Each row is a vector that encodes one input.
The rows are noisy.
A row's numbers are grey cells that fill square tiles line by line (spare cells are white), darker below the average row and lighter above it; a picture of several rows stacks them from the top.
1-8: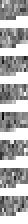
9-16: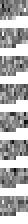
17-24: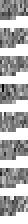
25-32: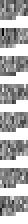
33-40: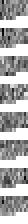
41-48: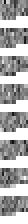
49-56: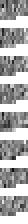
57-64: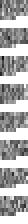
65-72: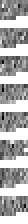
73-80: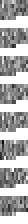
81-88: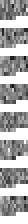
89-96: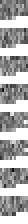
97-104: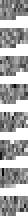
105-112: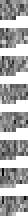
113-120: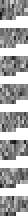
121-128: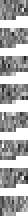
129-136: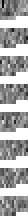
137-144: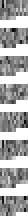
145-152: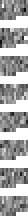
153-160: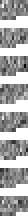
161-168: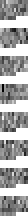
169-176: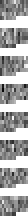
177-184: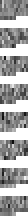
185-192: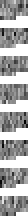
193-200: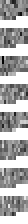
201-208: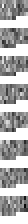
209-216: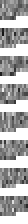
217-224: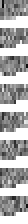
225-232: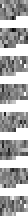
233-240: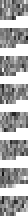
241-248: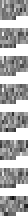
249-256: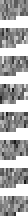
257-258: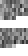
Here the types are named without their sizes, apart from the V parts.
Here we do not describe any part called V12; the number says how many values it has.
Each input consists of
a point on a circle, five true/false values and a value of V12.
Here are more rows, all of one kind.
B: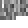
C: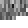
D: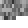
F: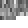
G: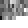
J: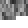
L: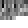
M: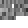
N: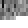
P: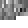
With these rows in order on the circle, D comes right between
J and M.
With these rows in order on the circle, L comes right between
F and N.
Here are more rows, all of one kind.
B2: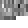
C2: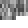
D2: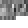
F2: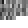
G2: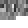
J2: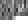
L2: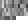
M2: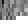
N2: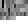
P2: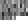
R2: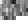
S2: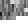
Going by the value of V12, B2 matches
D2, L2, N2 and S2.
